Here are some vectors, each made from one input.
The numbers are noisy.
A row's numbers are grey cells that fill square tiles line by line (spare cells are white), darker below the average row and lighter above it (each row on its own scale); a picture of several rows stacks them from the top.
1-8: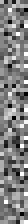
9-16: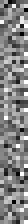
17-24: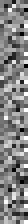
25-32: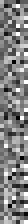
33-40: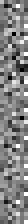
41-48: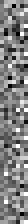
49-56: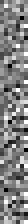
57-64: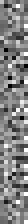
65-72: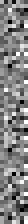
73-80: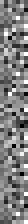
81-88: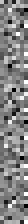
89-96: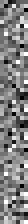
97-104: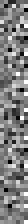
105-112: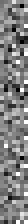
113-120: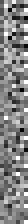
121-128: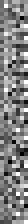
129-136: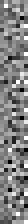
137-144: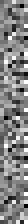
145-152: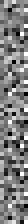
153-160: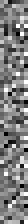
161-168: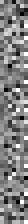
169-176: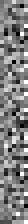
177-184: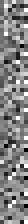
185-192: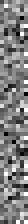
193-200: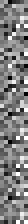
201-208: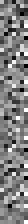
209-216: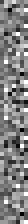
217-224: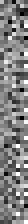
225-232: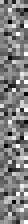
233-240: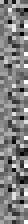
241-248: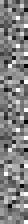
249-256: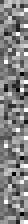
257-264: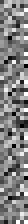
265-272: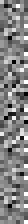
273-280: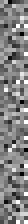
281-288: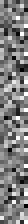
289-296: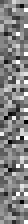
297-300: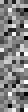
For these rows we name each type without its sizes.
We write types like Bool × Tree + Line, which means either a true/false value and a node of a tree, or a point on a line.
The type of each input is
Bool × Label + Circle + Unit.
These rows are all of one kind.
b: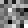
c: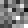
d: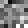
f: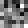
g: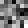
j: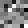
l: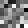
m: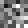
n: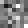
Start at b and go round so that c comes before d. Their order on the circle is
b, g, f, c, n, m, d, l, j.
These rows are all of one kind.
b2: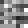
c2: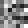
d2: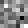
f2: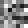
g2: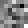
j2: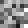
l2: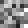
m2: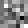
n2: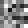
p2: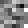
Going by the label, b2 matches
c2, f2 and n2.
